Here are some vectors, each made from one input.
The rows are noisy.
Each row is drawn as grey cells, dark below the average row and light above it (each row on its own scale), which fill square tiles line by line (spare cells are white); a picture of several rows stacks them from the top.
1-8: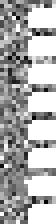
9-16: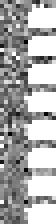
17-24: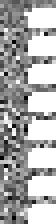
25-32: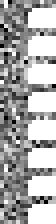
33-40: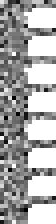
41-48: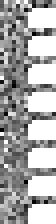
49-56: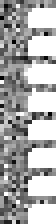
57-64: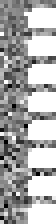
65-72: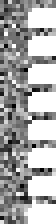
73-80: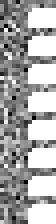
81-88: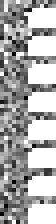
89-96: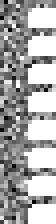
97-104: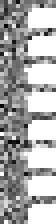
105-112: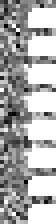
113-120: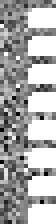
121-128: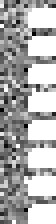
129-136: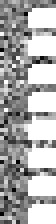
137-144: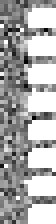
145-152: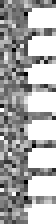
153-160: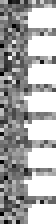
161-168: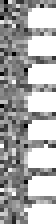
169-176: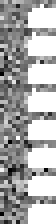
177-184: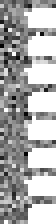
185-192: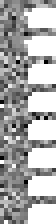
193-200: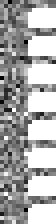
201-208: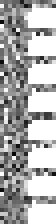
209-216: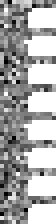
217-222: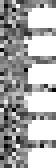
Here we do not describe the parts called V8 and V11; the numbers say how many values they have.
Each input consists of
a true/false value, together with either a point on a 10-point circle, or a value of V8 and a value of V11.
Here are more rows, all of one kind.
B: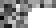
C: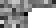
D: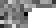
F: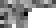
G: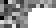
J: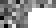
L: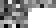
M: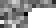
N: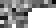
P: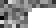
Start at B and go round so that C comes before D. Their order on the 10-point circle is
B, N, C, M, P, G, L, J, D, F.
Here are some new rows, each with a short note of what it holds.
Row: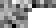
a true/false value, a value of V8 and a value of V11
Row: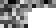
a true/false value, a value of V8 and a value of V11
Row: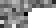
a point on a 10-point circle and a true/false value
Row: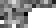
a point on a 10-point circle and a true/false value
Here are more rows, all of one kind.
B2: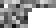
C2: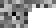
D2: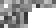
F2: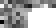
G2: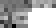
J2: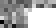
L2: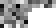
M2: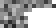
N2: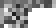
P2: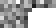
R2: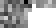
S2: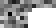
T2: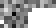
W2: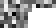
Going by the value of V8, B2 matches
G2, J2, M2 and P2.
